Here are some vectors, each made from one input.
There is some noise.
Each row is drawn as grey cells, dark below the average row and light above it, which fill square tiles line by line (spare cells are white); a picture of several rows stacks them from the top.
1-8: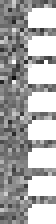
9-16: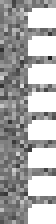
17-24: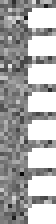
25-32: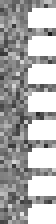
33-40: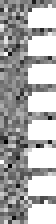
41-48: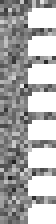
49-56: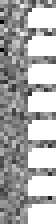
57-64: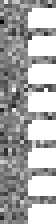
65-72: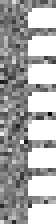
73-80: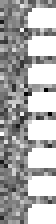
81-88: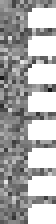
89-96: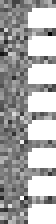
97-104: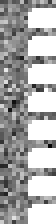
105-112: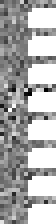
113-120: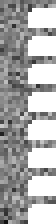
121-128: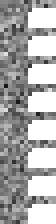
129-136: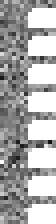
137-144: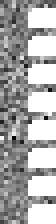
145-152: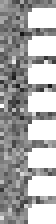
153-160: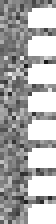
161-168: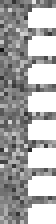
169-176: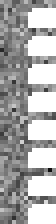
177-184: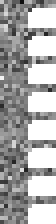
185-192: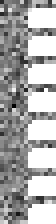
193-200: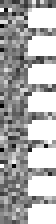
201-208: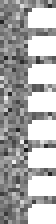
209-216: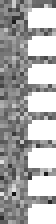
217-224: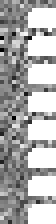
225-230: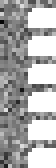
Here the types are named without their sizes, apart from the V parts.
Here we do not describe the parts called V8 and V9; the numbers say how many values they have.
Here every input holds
either four true/false values, a value of V8 and a value of V9, or a list of points on a line.
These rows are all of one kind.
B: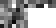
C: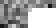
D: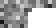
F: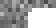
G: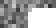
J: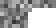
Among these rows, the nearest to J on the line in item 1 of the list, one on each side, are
C and F.
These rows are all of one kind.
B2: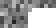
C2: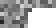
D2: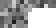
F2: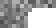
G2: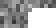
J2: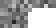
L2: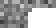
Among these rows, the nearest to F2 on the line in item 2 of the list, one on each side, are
B2 and C2.
